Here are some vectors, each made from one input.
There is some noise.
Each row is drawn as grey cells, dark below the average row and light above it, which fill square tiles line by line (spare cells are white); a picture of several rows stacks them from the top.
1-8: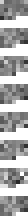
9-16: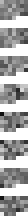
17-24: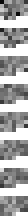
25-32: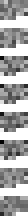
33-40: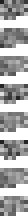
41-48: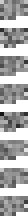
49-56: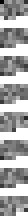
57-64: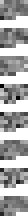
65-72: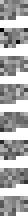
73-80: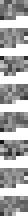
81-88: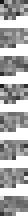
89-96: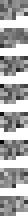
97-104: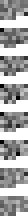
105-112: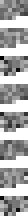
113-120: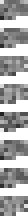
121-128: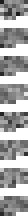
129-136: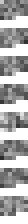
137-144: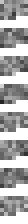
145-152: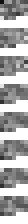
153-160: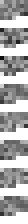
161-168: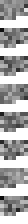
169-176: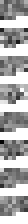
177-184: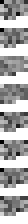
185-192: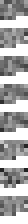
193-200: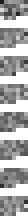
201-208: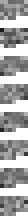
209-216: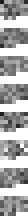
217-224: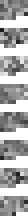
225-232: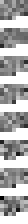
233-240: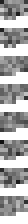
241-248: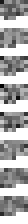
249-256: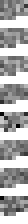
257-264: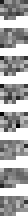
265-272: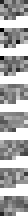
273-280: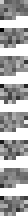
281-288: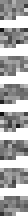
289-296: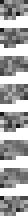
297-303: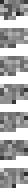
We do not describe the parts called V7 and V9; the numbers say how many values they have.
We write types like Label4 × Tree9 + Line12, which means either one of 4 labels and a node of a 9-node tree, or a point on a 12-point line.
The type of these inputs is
Bool × (Line8 + V7) + V9.
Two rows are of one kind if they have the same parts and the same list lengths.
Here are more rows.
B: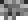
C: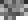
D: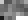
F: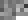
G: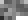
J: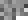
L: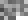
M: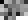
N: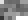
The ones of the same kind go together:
B, C, M
D, G, N
F, J, L

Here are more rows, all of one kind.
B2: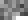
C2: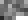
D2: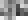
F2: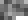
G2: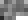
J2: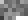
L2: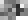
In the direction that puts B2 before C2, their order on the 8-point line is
D2, B2, J2, L2, G2, C2, F2.
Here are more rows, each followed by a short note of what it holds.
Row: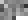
a true/false value and a value of V7
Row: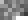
a point on an 8-point line and a true/false value
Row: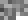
a true/false value and a value of V7
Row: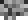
a value of V9
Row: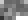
a point on an 8-point line and a true/false value
